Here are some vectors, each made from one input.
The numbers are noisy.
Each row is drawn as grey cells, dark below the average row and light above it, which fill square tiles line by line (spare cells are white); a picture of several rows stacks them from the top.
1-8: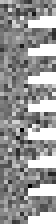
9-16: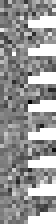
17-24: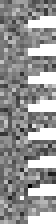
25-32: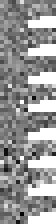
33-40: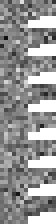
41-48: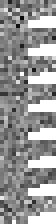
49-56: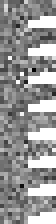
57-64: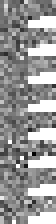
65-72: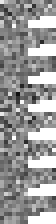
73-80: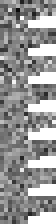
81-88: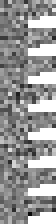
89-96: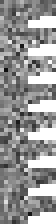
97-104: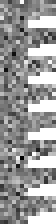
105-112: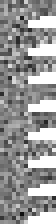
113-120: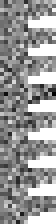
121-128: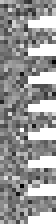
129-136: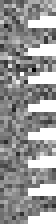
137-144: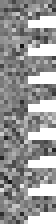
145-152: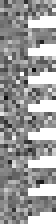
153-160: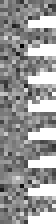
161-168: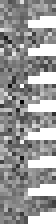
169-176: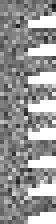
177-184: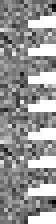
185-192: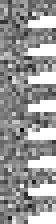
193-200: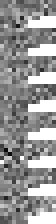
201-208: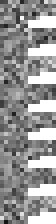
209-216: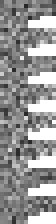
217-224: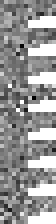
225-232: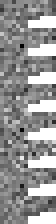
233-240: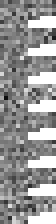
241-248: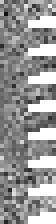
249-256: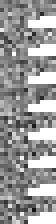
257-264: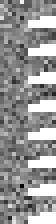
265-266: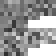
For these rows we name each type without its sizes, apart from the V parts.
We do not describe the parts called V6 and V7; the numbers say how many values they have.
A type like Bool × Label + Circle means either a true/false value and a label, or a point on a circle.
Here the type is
Bool × Bool × Bool + (Line + V6) × V7.
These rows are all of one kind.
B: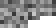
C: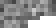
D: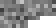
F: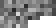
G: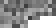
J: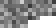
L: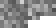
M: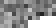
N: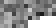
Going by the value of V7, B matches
C and F.
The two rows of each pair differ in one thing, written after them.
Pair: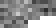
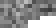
the value of V6
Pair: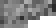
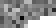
the value of V7
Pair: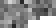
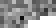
the value of V6
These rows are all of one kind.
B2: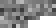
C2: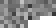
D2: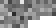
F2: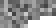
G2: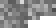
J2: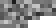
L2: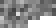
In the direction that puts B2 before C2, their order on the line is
J2, G2, B2, L2, F2, D2, C2.
